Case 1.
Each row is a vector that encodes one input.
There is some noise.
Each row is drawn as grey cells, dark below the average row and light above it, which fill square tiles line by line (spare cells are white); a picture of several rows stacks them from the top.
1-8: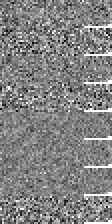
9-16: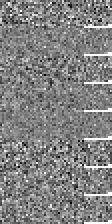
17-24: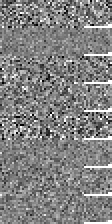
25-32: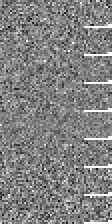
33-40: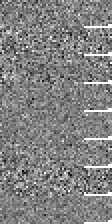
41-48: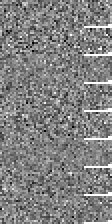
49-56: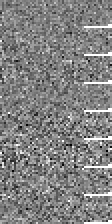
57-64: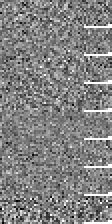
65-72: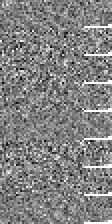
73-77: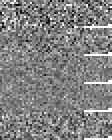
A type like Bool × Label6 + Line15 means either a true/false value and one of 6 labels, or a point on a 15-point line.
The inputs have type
Circle9 + Line4 × Line6 + Unit.
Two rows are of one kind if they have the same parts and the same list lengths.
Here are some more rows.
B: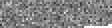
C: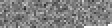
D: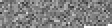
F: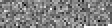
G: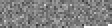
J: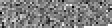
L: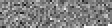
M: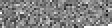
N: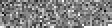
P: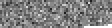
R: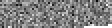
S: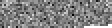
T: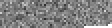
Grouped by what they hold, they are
B, C, M, R, S, T
D, F, G, J, L, P
N

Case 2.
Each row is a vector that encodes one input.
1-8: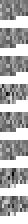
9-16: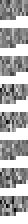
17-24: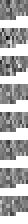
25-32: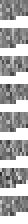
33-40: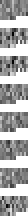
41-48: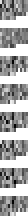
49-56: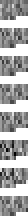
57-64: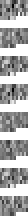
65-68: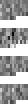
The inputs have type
Line7 + Tree9.
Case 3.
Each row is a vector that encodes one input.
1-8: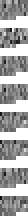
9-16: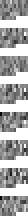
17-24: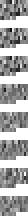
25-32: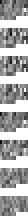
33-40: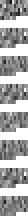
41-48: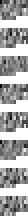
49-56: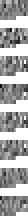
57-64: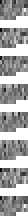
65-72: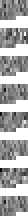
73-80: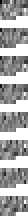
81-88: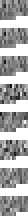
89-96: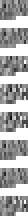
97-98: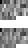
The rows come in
2 kinds.
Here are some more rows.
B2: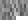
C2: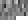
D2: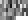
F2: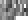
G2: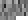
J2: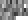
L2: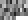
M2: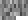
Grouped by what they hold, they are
B2, C2, G2, M2
D2, F2, J2, L2

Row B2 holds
three true/false values.
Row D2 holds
a point on a 5-point line.
